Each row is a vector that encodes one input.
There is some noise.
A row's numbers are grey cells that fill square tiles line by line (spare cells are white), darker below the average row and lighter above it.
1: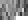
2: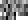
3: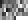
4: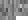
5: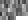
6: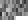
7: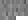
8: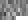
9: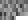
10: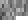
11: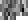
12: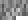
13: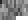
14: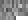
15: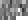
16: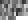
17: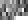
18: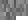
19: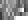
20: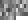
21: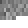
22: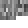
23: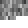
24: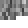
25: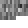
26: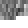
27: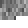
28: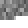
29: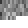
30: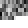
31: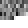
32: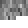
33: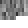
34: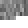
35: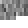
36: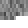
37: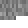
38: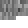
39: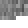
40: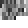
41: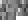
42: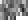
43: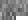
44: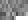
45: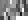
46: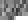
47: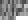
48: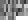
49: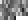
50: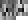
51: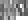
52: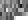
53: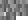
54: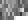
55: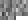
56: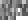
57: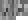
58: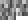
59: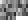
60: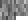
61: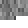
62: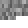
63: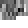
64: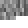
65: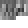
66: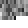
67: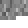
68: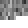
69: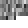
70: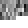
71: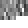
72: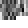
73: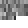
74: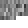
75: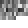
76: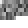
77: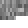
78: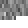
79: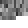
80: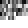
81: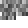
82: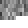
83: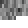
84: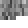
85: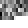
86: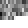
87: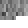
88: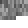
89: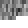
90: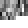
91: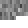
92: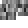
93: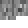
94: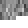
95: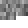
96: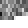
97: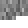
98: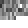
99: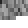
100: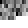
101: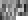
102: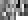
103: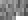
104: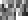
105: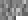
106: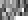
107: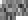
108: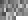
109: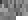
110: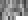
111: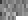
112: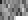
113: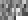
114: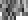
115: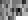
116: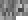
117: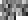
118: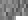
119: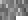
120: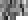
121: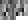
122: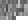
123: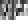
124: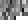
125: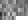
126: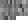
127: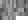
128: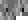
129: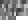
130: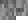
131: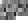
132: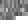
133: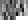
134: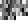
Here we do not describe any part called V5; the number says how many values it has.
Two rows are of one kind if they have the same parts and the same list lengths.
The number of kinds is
3.
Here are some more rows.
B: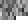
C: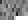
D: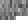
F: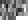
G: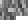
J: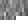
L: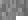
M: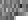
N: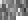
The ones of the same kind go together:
B, J, L, N
C, D, M
F, G

